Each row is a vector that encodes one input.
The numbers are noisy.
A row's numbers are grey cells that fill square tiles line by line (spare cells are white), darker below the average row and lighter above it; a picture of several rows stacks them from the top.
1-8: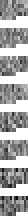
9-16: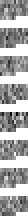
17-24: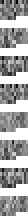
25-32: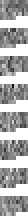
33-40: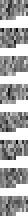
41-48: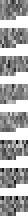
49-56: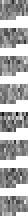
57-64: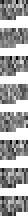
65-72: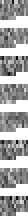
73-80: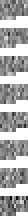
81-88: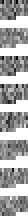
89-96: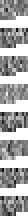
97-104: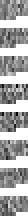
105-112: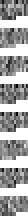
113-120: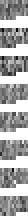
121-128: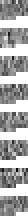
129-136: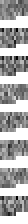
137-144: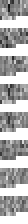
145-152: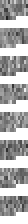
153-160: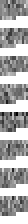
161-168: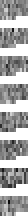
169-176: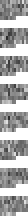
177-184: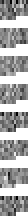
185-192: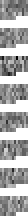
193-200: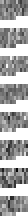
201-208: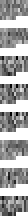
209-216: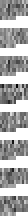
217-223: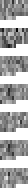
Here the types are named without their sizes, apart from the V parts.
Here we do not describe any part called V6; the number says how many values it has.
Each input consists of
a point on a line and a true/false value, together with a list of values of V6.
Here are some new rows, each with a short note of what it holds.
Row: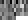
a point on a line and a true/false value, together with the empty list
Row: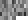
a point on a line and a true/false value, together with a list of two items
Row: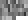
a point on a line and a true/false value, together with a list of two items
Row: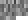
a point on a line and a true/false value, together with a list of two items
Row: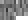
a point on a line and a true/false value, together with a list of one item
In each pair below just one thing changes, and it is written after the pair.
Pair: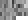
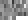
the value of V6 in item 2 of the list
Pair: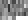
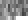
the value of V6 in item 1 of the list
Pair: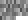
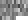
the value of V6 in item 2 of the list
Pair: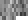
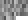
the place on the line
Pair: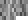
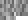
the place on the line
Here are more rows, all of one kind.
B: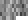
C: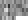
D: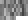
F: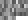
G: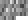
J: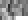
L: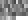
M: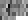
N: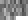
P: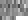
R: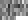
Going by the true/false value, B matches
F and G.
